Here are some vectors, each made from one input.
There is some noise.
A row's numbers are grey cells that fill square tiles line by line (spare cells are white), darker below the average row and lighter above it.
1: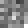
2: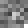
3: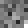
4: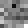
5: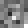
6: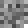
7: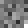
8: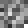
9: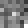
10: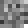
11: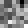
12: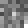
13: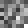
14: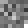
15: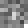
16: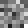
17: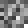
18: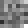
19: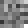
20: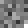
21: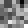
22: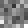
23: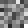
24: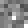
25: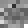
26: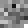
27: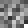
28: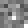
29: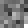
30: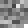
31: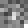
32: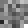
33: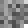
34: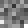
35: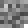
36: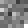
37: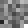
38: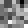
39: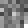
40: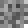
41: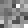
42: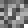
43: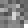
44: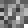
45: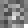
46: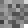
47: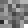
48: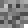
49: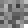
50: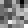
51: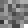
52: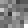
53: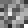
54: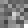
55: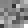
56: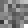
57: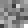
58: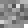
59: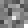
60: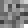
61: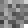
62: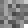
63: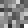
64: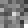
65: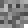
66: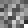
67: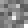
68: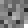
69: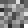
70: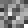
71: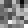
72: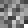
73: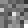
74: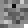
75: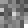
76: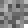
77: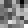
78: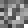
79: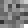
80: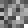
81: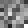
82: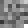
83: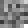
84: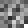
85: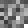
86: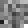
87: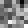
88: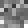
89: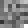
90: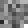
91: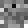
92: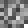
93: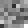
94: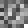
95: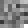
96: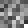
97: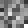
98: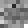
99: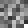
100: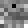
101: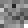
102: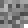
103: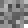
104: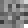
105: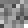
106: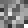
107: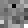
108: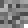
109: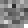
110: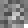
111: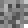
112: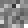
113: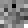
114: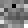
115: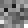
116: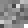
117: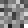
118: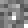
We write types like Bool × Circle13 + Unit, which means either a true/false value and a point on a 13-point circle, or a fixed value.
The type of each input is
Bool × Line4 + List3(Line5).
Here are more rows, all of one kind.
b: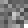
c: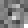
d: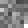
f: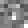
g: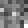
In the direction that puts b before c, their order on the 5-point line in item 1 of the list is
b, g, d, f, c.
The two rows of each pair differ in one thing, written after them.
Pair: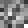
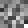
the place on the 4-point line
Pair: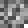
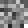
the true/false value
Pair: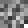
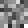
the true/false value
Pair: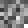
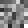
the true/false value
